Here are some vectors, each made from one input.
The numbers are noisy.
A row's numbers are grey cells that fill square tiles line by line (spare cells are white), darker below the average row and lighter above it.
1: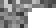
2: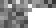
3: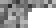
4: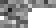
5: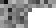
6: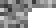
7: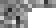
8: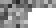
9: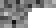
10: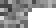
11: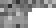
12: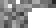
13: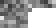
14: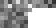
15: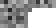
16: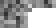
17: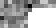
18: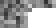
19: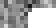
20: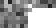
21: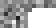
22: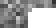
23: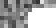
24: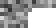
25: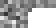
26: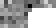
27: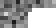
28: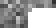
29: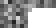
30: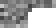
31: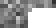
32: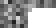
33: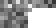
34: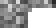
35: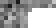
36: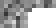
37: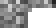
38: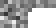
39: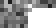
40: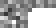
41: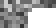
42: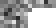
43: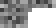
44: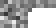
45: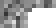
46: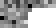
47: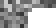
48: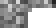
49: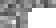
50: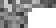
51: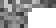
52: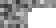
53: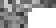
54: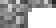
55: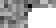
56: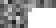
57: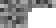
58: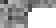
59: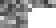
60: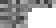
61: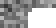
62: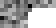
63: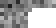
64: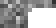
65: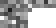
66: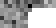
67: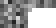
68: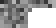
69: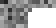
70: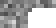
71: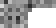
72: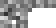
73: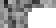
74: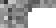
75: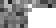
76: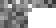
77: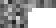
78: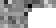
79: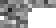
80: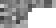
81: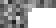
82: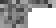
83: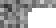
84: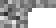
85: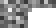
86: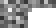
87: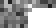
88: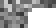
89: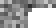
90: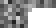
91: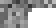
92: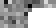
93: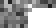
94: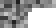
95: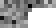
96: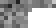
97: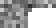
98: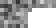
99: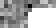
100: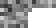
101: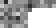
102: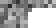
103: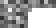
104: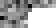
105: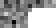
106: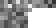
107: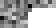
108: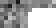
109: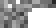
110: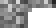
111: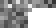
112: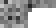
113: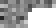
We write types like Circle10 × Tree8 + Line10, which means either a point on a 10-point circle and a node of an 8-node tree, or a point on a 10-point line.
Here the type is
Bool × Bool × Bool × List2(Line5).
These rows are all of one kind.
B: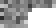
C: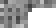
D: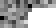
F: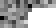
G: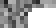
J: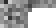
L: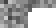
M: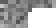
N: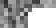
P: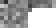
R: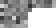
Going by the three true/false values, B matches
M, P and R.
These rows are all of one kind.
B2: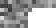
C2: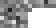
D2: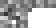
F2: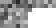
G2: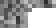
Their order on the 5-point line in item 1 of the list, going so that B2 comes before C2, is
D2, B2, C2, G2, F2.
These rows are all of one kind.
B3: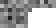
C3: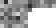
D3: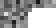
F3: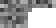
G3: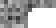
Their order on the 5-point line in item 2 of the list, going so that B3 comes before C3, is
D3, B3, G3, F3, C3.
